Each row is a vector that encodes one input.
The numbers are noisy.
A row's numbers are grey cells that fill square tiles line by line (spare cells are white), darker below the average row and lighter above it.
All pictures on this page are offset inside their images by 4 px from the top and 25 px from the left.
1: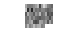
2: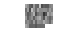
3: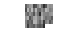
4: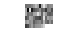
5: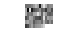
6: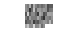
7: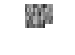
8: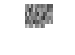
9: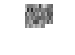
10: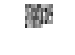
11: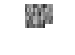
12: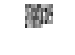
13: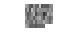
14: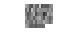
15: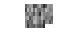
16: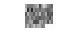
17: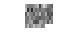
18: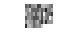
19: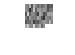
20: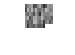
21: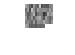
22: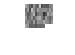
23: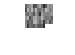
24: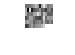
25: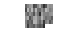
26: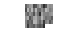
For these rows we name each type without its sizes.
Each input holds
a point on a line.
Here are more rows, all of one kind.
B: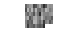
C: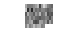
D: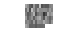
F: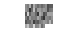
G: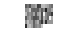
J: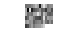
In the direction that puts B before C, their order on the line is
B, D, F, C, J, G.
